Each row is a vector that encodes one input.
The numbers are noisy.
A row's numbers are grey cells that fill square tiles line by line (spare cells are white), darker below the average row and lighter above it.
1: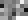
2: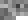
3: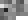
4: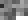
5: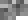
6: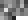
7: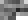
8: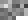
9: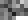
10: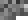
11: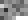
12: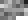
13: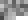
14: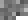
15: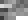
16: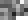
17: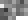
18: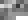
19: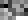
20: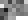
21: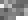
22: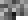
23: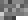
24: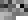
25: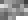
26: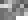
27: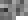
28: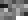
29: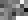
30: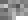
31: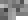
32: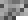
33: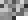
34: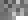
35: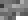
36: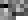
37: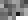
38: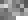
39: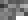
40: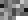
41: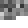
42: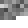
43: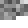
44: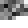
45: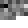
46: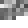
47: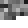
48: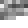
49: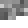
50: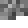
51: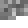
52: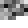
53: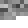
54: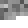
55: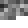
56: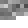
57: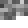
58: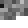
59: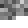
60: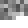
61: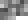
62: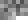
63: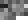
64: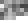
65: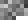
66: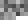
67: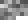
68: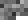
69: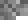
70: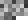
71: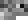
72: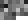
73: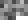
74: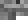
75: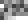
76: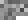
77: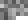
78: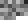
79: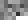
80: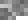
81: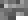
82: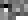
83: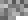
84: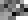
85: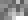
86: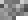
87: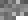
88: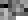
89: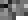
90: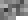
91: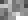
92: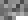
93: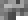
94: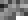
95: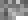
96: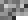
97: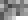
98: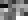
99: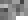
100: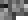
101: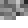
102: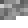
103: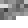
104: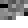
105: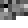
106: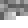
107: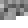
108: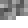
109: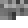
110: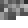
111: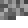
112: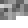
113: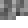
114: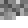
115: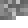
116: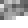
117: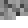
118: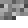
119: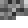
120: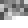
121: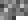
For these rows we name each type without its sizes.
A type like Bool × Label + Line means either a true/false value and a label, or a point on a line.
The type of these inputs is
(Label + Line) × Line.
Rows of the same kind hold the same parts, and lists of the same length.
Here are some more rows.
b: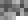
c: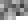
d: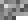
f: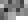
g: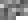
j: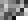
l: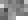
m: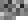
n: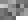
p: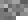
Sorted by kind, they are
b, c, f, g, l, n, p
d, j, m

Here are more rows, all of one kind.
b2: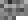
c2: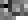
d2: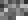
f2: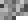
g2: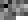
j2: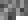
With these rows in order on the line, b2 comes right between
c2 and g2.
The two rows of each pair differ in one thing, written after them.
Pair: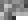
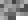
the label
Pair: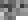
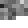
the label
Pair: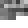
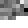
the place on the line
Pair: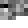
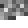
the place on the line
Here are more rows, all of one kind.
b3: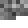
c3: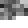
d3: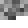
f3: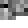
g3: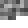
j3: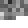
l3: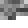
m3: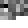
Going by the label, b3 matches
c3 and g3.
